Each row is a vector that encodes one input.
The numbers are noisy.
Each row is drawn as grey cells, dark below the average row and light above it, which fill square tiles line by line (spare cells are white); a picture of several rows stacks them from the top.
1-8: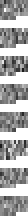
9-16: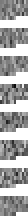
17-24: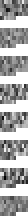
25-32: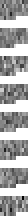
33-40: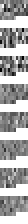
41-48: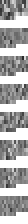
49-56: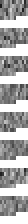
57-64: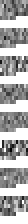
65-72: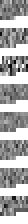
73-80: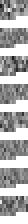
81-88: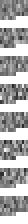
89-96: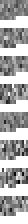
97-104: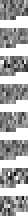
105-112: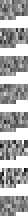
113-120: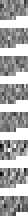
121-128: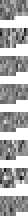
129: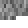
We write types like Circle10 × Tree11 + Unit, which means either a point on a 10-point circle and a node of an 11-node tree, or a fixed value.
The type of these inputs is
Bool × Label9.
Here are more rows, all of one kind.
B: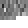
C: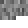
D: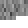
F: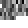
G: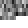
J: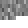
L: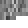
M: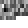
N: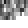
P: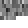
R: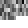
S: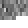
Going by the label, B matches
F, P and S.
